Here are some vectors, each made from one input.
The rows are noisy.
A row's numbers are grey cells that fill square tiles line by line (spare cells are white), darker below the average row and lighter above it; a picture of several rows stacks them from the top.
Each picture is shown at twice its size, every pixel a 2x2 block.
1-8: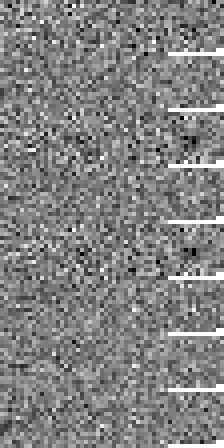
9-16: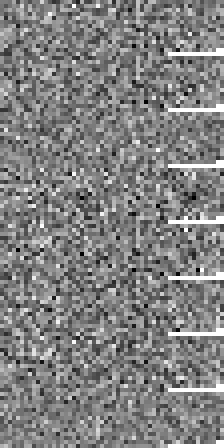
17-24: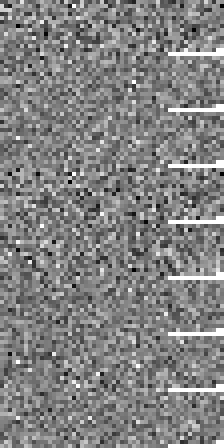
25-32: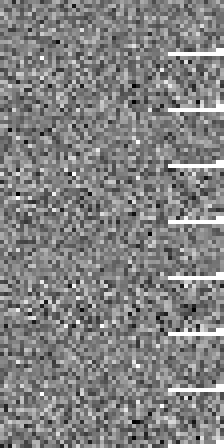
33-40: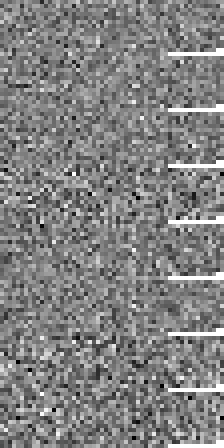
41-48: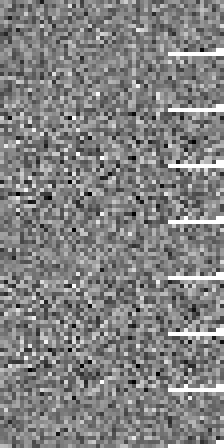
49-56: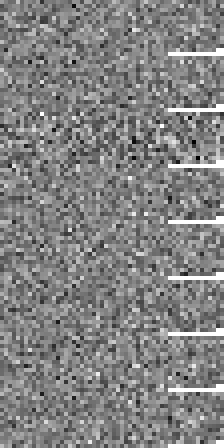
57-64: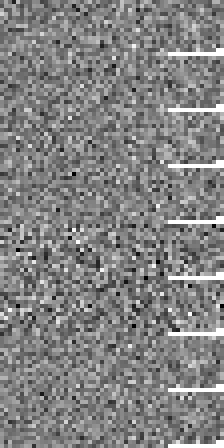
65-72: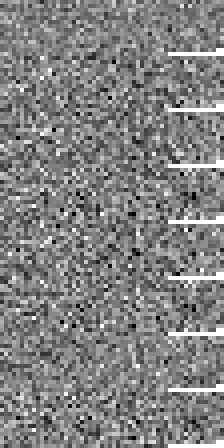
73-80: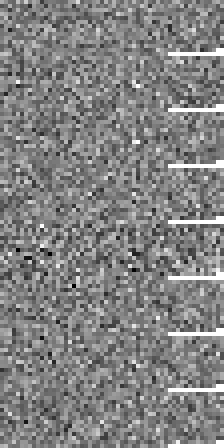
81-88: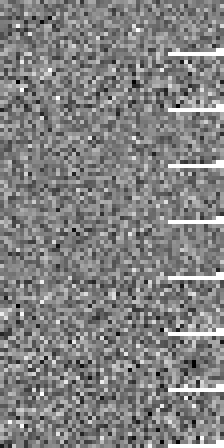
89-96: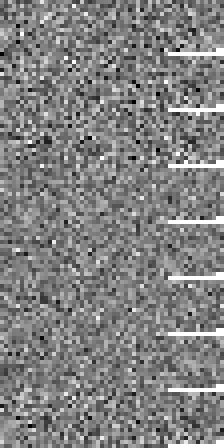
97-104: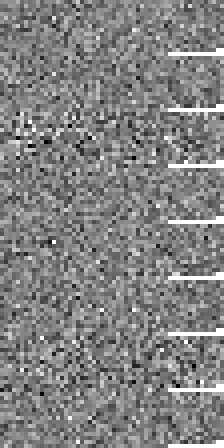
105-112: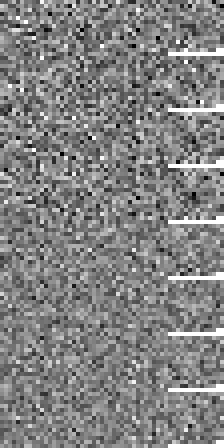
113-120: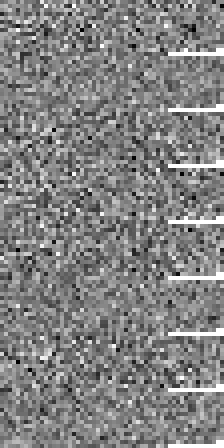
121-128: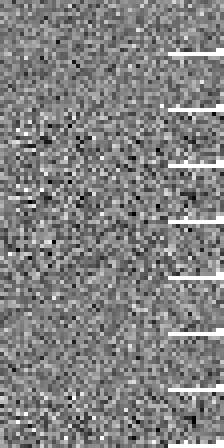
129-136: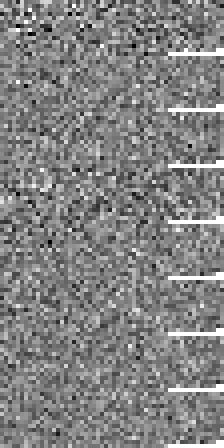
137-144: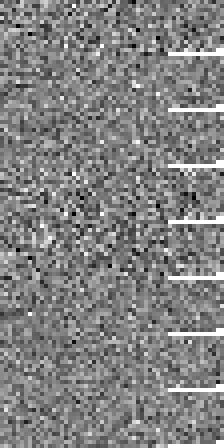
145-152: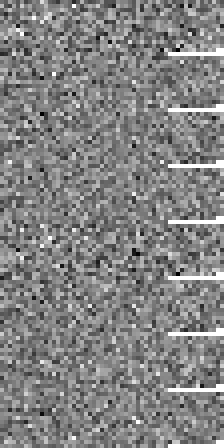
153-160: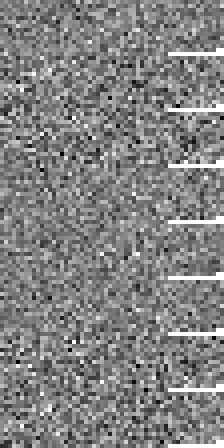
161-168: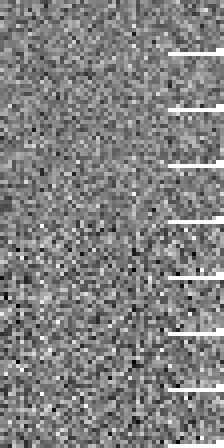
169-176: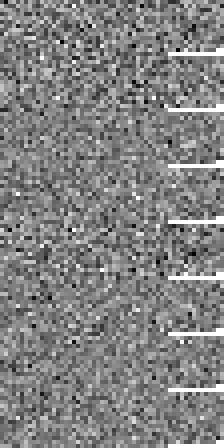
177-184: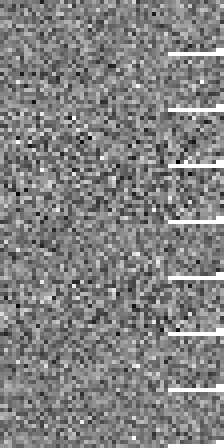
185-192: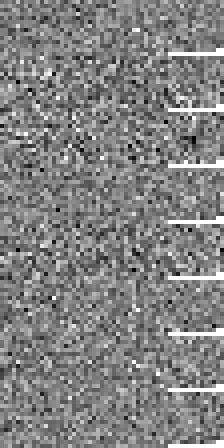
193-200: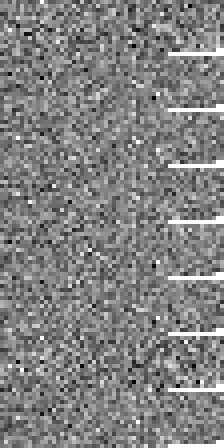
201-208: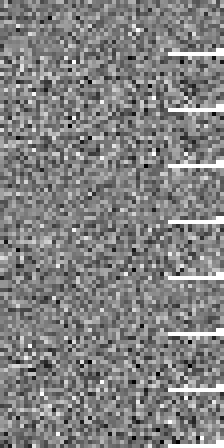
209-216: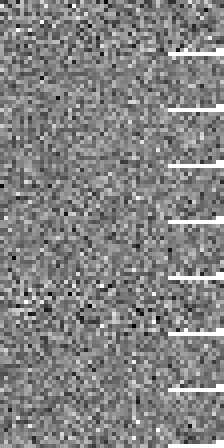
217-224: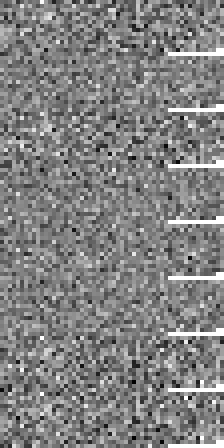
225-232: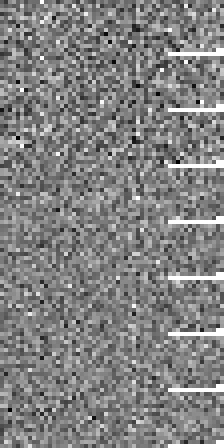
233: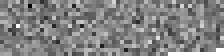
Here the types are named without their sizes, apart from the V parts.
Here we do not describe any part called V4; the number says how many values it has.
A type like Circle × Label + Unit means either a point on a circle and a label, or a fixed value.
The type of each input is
Bool × Circle + Line × (Line + V4).
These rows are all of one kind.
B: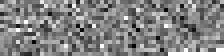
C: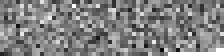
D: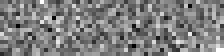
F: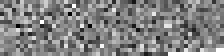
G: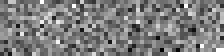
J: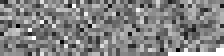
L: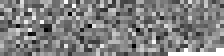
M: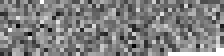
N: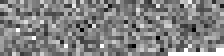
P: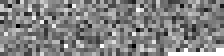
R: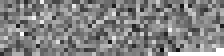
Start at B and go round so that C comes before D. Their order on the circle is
B, N, G, J, R, P, C, F, L, D, M.
